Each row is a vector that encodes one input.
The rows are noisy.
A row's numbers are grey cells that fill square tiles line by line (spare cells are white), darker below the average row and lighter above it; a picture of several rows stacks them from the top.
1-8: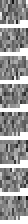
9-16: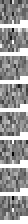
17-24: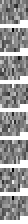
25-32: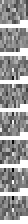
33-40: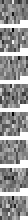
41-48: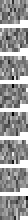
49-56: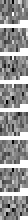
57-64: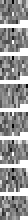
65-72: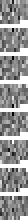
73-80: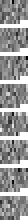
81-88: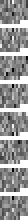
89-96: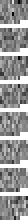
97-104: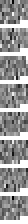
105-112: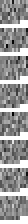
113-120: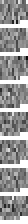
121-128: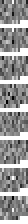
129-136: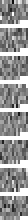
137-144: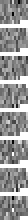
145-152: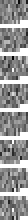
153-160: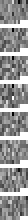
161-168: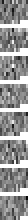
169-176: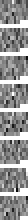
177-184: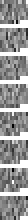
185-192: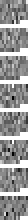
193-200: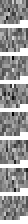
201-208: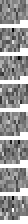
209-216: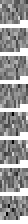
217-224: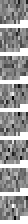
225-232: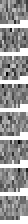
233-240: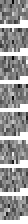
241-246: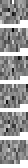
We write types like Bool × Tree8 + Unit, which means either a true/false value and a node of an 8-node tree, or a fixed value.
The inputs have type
Bool × Bool × Bool × Bool × (Label4 + Line3 × Line5).
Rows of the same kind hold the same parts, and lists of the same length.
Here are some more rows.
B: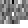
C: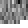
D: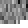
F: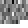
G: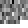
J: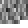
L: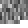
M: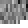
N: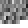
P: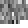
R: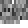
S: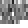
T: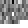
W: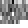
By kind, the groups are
B, F, G, P, S, T, W
C, D, J, L, M, N, R

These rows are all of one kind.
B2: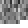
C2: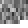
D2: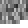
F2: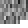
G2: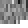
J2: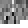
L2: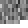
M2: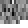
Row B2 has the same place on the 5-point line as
F2 and G2.
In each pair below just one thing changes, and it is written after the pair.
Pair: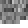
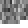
one of the four true/false values
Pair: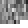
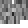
the place on the 5-point line
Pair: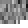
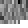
one of the four true/false values
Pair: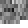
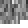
one of the four true/false values
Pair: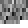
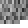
the place on the 5-point line
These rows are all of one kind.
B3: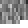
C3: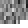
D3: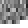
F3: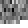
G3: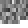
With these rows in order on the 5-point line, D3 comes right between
B3 and C3.
